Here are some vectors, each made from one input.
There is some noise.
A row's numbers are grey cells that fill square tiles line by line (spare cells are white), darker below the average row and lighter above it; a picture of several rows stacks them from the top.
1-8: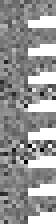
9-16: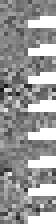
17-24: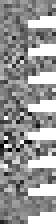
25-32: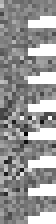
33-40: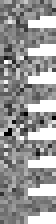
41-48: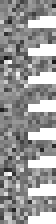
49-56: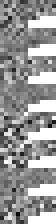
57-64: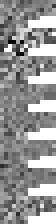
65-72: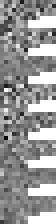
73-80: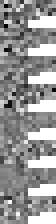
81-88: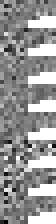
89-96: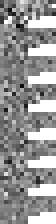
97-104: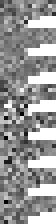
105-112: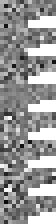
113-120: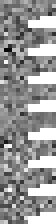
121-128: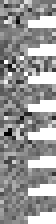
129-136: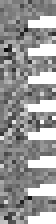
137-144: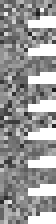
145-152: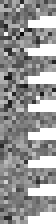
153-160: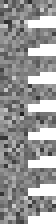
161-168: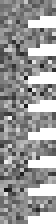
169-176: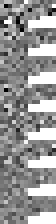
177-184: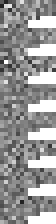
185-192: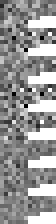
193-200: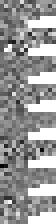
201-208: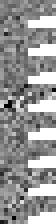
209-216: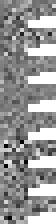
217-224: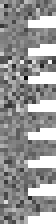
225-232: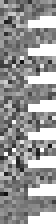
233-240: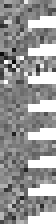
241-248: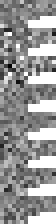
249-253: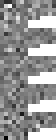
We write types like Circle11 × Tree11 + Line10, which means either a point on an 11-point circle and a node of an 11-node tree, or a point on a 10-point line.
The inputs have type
(Bool × Label11 + Unit) × Label11 × Label11 + Circle6.
